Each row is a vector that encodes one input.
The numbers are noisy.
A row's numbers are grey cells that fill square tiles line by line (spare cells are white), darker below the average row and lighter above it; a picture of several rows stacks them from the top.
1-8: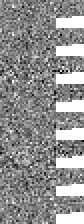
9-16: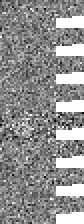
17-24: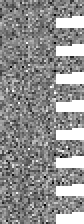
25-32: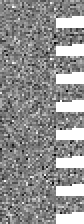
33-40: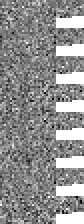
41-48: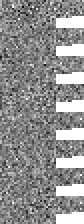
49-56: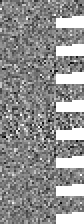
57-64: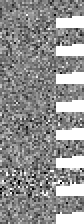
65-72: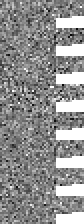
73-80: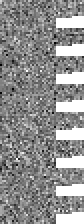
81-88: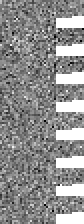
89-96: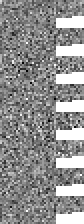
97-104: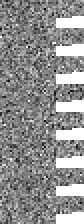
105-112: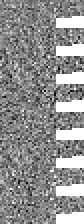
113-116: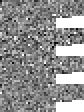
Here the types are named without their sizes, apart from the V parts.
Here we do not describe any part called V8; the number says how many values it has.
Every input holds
a value of V8, together with either a point on a circle, or a label.
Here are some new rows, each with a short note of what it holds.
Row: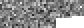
a label and a value of V8
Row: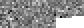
a point on a circle and a value of V8
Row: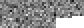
a point on a circle and a value of V8
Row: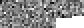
a point on a circle and a value of V8
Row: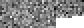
a label and a value of V8
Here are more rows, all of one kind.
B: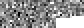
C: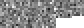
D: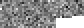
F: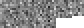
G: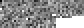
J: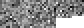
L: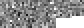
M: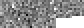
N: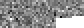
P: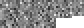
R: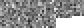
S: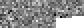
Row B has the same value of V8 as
C, L, M and R.
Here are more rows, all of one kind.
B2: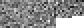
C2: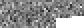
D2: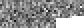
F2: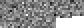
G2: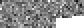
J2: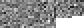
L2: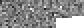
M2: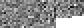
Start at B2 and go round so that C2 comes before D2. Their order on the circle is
B2, F2, C2, D2, L2, G2, M2, J2.
